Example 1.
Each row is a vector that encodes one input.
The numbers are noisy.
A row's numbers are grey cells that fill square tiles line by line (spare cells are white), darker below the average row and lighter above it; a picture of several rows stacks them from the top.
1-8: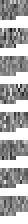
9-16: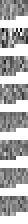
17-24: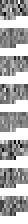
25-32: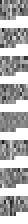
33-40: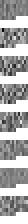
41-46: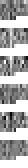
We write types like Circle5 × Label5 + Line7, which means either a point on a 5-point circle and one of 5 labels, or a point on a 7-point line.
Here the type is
Tree10.
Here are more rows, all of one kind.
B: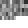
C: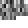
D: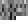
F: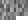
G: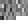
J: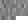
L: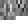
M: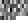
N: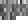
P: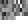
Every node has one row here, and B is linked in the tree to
M.
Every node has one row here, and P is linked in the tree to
C.
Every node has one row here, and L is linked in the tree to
F.
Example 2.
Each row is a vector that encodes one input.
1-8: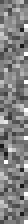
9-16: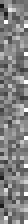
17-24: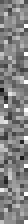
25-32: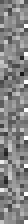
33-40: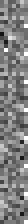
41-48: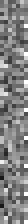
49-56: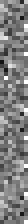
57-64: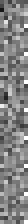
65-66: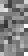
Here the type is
Circle8.
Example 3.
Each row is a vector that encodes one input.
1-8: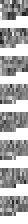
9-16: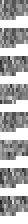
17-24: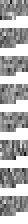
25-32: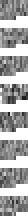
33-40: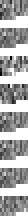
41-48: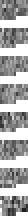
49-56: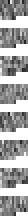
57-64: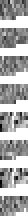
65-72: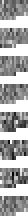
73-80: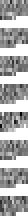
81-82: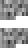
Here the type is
Label6.
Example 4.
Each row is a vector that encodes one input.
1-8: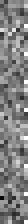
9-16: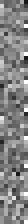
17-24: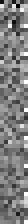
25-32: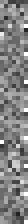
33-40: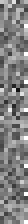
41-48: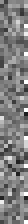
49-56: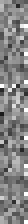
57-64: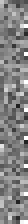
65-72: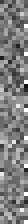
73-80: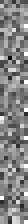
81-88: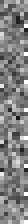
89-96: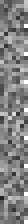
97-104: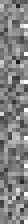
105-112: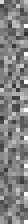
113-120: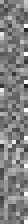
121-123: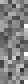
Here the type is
Line9.
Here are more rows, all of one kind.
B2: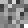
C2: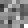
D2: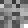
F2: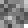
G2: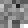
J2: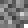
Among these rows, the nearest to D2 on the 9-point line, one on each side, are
G2 and J2.
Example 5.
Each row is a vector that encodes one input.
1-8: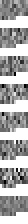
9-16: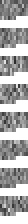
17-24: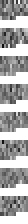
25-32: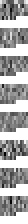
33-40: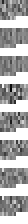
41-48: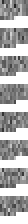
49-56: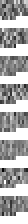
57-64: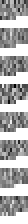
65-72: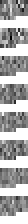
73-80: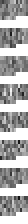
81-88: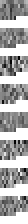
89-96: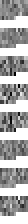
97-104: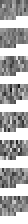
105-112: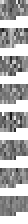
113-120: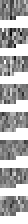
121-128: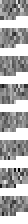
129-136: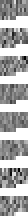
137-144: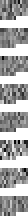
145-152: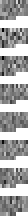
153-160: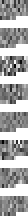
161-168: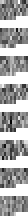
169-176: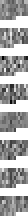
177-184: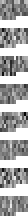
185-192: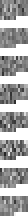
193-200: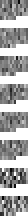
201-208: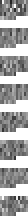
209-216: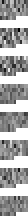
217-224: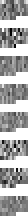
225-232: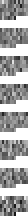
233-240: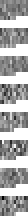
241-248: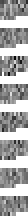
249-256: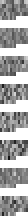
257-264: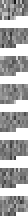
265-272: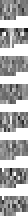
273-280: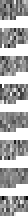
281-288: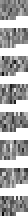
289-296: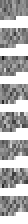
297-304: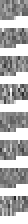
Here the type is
Tree16 + Unit.
